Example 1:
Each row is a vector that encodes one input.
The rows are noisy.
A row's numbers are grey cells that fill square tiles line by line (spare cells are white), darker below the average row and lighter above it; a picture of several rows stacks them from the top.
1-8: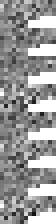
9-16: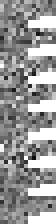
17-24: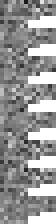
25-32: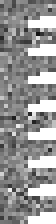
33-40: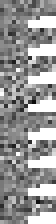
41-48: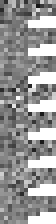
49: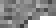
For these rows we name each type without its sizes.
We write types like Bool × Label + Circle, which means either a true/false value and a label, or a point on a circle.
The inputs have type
Tree.
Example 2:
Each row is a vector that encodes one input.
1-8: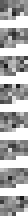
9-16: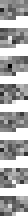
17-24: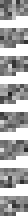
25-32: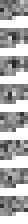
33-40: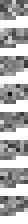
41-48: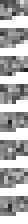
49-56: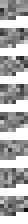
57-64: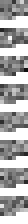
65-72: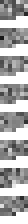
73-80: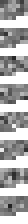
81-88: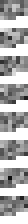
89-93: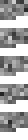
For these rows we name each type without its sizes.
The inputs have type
Bool × Bool × Bool + Unit.
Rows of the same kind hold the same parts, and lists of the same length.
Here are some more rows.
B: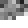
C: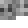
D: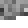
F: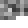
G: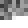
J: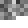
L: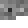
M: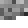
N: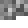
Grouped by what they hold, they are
B, C, D, F, L, M, N
G, J

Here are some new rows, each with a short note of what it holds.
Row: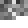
a fixed value
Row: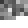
three true/false values
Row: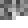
a fixed value
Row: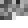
a fixed value
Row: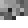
three true/false values
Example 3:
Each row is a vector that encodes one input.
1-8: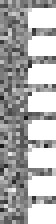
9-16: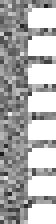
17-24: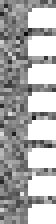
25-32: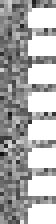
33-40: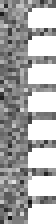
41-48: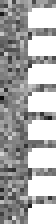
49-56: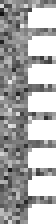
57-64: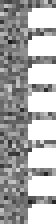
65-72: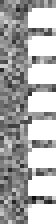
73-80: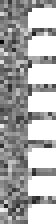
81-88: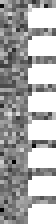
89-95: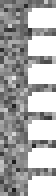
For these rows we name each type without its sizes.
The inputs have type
Circle.
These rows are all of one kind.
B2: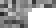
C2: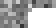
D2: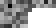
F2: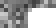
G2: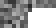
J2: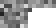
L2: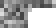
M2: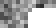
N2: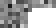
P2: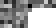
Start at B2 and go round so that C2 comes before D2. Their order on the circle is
B2, C2, L2, F2, P2, G2, D2, N2, J2, M2.
